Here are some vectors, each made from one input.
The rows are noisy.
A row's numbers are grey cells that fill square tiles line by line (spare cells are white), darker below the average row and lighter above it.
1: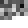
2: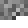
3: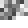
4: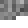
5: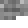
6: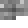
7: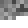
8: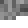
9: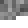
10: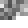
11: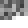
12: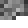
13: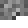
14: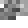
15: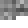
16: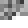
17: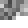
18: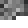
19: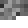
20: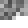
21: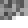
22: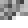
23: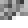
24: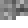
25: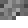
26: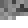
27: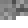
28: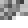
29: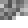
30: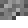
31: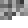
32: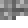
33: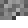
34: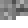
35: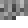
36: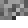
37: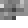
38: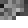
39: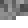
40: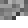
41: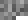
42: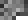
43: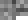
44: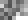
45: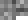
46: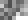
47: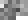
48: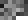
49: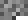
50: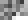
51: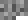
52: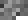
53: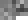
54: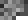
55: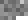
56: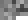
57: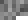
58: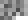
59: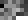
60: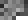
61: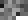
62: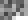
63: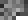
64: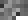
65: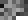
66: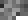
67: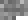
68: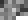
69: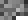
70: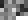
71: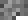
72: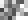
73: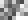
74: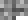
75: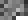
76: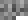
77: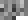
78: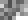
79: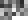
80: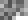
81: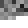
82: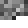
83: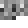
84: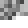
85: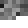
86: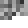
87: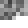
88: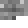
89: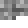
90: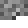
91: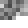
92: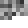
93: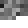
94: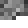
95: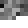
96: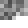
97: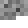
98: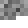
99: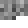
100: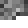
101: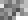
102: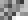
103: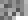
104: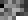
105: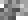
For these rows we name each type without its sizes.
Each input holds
a point on a line.
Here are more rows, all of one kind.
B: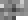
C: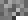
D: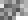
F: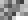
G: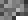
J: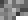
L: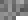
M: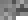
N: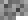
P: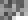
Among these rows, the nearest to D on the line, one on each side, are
N and P.
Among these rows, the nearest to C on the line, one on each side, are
G and J.
